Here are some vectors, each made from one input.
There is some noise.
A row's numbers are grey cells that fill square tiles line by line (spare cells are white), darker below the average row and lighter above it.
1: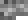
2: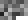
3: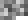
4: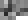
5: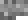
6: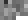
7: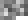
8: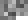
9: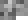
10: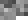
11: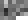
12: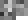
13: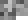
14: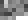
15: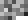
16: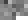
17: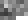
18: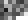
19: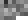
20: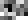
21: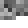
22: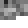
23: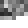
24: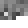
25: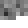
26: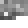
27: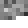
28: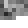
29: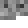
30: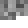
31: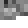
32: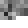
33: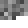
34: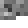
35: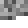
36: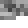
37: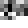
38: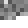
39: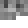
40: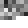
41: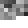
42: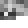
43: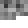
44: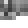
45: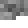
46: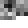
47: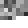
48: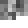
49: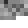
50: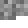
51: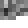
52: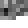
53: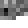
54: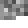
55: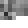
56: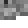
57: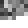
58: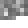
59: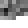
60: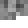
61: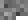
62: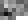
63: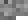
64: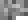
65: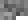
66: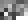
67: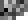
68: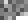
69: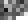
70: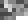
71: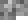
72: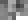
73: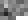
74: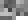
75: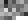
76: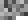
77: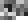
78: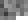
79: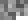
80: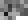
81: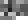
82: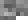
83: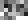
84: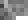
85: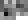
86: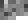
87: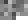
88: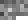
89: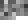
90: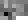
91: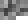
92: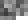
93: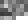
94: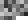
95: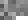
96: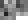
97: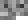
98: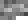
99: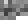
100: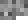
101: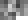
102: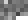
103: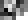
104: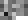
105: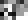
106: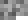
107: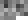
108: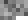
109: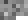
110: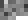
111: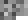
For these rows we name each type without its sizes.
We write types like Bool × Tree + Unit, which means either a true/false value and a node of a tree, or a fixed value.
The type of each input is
(Line + Tree) × Tree.
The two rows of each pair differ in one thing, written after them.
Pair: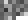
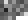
the place on the line
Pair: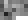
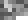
the place on the line
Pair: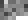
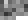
the place on the line
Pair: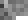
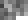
the node of the tree
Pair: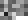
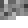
the node of the tree
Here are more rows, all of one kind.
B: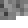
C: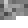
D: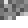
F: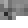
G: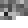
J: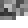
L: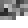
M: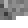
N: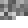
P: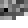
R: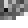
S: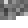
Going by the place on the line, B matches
G and S.
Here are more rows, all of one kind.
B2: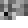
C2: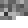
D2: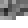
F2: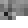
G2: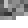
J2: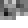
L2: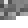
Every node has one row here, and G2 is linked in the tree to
B2.
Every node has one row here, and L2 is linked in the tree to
D2 and F2.
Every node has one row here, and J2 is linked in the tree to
C2.
